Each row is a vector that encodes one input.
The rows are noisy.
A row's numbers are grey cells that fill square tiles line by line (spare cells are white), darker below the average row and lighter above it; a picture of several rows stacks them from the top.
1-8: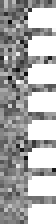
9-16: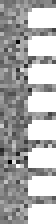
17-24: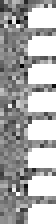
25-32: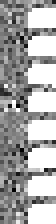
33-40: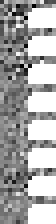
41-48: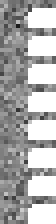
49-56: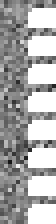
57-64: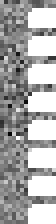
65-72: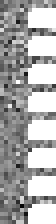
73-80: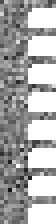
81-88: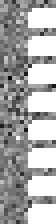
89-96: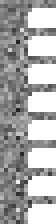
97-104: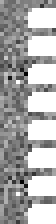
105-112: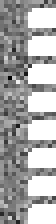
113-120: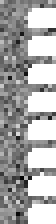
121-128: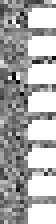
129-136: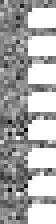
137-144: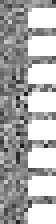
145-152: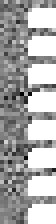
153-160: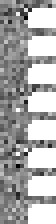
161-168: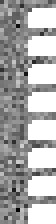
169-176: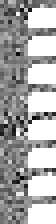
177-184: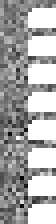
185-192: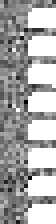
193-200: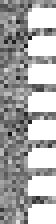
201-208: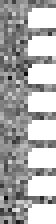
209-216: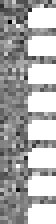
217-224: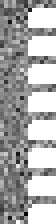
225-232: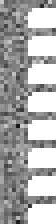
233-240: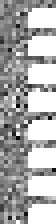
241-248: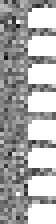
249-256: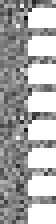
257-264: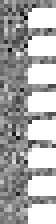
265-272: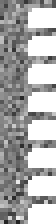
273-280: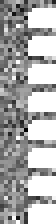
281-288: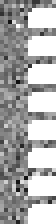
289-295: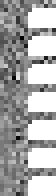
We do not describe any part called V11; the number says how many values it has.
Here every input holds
a point on a 9-point line, together with either a point on a 7-point line, or a list of up to two values of V11.
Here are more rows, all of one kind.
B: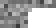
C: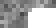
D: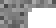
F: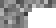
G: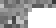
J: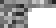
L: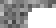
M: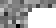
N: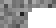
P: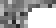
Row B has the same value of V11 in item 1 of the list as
D, L, N and P.
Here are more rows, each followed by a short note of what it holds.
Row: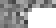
a point on a 9-point line, together with the empty list
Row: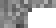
a point on a 9-point line, together with a list of one item
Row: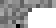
a point on a 9-point line, together with a list of one item
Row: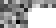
a point on a 9-point line, together with the empty list
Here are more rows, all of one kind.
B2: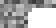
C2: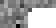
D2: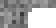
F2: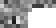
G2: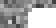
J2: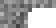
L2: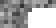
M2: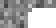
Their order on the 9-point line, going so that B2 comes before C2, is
B2, F2, G2, M2, D2, J2, L2, C2.
